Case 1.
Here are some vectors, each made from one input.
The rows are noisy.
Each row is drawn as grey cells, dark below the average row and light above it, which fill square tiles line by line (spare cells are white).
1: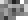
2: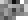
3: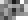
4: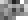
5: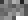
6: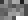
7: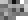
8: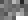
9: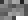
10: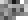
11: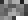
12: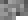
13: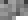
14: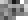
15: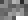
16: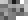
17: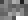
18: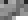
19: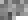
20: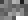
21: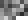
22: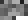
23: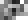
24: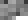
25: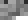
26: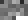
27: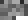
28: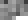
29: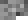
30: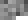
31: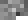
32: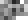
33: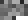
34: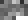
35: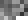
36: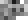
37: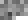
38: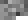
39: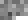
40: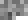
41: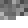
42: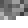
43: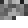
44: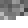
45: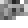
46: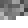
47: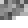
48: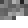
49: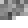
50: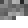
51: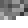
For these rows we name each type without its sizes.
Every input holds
a point on a line.
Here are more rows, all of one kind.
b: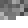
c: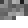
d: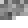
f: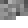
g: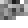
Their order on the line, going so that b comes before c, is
g, d, f, b, c.
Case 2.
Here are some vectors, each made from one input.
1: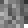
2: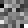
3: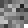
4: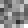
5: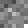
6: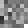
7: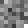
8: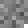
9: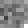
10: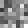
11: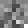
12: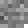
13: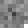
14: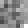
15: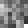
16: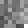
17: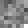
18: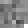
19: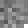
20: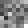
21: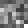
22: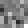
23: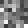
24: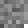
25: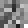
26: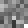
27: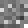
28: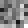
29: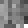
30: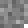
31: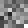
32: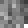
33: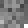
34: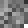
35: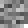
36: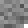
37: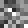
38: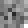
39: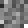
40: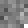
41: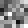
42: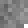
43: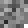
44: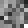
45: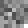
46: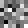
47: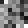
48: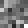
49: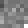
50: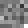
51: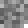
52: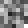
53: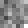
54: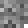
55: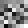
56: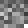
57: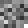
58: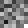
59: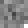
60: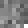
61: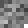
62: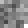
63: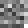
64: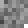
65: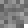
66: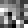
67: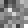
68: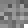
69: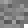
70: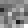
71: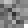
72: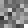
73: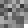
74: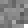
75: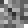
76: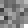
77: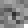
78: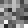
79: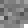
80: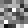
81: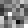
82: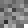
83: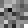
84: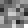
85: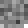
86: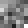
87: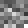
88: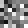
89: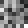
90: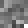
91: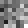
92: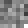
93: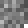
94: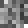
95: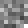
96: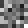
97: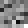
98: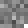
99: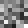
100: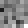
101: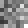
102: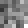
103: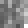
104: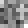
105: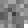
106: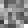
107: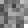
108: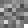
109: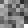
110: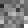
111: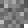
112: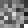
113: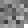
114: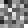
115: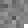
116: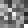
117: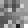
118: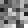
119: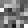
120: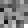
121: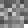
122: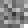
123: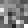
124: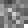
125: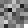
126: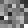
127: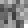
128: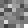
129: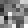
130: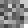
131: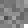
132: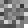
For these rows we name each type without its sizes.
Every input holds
a point on a line.
